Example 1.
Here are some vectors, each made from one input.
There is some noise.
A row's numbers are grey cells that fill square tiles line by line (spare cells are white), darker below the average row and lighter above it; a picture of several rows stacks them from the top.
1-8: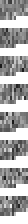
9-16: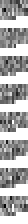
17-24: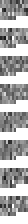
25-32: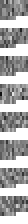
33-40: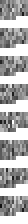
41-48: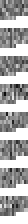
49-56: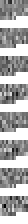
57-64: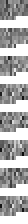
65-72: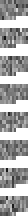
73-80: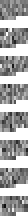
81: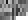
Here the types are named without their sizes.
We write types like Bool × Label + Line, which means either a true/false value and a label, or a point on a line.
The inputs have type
(Bool × Bool × Bool × Bool + Unit) × Line.
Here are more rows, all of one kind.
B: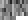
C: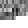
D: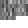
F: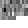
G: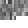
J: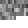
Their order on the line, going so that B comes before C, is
F, B, G, J, D, C.
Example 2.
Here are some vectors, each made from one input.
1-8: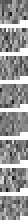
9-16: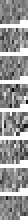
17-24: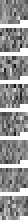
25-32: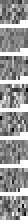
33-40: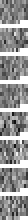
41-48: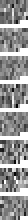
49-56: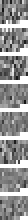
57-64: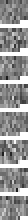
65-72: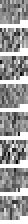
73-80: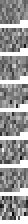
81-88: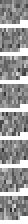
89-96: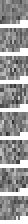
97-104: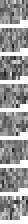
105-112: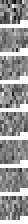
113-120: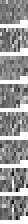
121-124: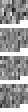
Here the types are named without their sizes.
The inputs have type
Bool × Circle + Unit.
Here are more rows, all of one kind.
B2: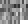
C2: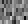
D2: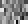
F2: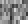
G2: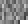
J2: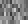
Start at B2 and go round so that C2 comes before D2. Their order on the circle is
B2, G2, F2, J2, C2, D2.
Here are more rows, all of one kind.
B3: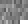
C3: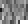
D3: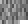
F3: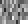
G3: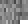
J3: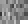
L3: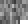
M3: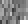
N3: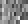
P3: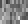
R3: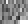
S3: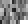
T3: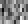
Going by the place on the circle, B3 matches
G3, L3, M3 and S3.
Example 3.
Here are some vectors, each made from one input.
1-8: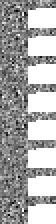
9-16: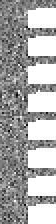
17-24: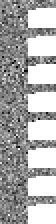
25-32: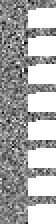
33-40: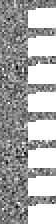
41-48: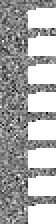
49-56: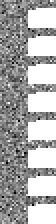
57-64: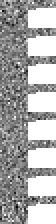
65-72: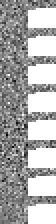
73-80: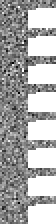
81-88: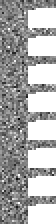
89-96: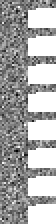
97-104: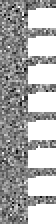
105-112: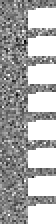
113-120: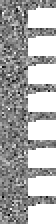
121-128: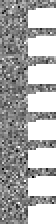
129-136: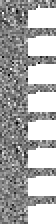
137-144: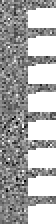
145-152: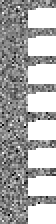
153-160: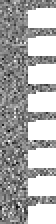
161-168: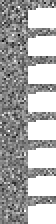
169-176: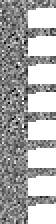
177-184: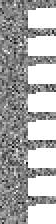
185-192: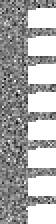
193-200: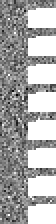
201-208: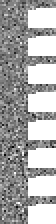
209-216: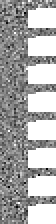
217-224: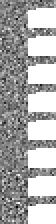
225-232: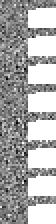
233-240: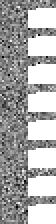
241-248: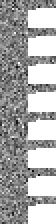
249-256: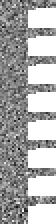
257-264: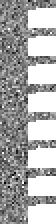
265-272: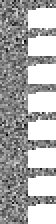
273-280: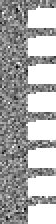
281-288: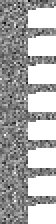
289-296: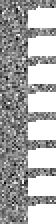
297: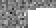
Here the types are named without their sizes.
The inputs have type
(Bool × Bool × Bool + Unit) × Line.
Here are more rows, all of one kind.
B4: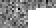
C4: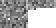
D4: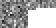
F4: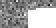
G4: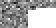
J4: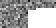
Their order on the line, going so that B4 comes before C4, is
B4, J4, F4, C4, D4, G4.
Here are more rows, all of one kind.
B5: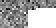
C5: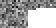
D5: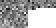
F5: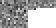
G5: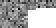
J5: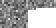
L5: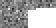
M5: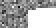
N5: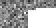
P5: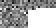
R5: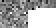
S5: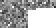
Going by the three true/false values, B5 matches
D5, N5 and P5.
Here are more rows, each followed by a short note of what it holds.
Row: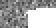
a point on a line and three true/false values
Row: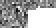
a point on a line
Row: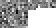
a point on a line
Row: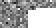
a point on a line and three true/false values
